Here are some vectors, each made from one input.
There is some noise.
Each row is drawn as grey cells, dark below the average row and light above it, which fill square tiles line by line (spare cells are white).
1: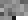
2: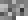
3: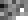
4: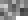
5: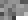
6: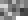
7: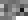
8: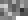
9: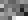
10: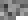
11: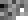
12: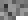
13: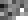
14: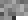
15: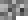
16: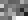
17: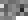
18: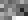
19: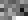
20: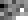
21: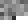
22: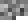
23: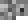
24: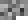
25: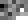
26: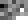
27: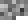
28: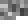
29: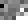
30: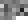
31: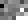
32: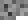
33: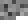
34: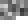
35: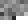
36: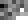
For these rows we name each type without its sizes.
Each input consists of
a point on a line and a true/false value.
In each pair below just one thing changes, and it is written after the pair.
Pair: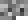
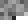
the place on the line
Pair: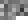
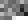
the place on the line
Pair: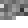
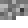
the true/false value
